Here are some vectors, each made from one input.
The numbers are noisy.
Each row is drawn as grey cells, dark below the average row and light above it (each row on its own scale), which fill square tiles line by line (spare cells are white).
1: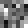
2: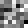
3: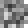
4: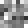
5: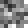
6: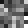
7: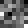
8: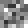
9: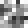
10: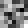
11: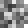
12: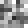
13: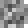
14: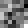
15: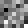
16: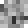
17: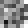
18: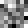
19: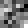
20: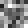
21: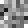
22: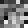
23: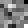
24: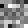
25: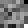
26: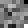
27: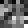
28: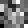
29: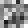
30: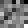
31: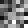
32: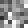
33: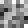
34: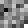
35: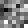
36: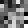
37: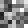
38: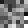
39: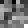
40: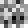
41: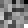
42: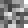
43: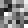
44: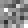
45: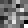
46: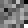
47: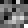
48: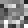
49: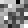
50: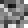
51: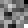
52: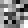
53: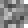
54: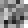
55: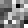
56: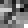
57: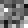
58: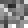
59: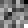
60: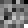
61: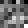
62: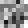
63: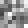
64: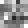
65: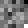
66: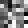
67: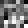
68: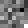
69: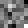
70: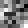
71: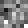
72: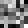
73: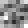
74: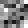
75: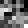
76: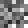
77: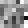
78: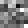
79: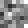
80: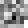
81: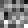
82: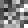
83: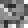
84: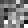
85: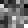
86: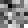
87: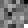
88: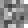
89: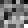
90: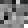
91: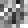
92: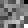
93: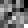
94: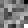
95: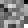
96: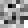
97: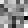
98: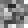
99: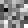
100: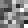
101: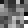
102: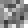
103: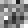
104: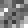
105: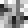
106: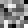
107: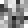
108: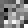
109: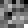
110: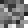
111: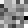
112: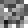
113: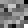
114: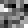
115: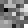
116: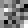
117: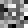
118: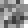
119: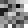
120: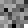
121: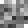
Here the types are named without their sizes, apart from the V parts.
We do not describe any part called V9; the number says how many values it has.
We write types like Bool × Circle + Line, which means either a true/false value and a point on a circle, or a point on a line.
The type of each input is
Bool × Line × V9.
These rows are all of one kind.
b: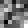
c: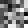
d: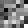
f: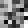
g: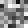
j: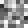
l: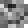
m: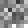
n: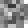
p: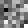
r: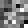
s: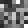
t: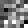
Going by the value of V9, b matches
c, d and f.
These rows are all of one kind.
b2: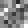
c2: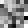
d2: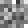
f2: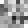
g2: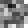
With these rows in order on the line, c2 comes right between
f2 and g2.
